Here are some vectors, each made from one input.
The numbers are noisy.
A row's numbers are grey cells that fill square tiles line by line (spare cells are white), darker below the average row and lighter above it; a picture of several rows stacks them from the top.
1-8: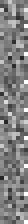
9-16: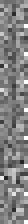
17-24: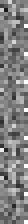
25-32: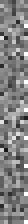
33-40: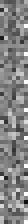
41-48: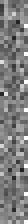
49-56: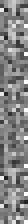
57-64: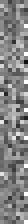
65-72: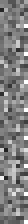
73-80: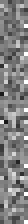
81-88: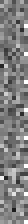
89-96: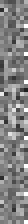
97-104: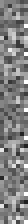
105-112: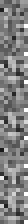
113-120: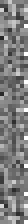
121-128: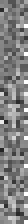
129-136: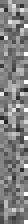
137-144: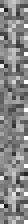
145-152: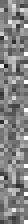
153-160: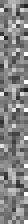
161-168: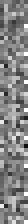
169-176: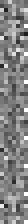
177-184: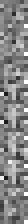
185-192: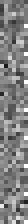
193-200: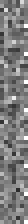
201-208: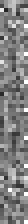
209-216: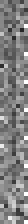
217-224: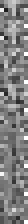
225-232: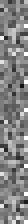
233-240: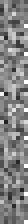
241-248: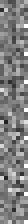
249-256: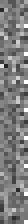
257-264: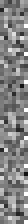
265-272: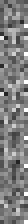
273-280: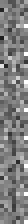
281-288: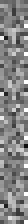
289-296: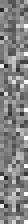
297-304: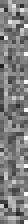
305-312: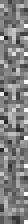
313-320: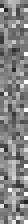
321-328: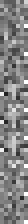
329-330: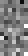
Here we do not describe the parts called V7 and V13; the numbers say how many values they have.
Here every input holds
either a true/false value, a value of V7 and a value of V13, or a list of up to two points on a 5-point line.
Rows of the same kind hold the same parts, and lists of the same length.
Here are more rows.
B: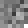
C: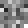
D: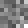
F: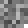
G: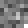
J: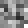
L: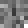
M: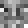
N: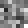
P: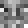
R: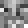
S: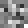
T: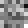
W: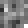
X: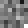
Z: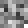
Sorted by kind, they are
B, D, F, G, L, W, X
C, M, P, R
J, N, S, Z
T

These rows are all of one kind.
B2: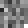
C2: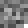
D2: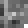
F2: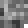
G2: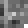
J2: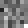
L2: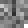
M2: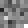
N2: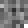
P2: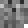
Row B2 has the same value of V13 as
D2, G2, N2 and P2.
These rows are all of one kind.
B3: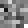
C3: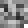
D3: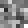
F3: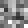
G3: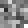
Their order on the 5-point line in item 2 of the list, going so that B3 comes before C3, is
B3, C3, G3, D3, F3.
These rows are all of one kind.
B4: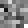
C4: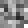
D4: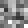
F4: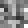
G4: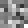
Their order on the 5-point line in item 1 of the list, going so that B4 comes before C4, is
B4, F4, C4, D4, G4.
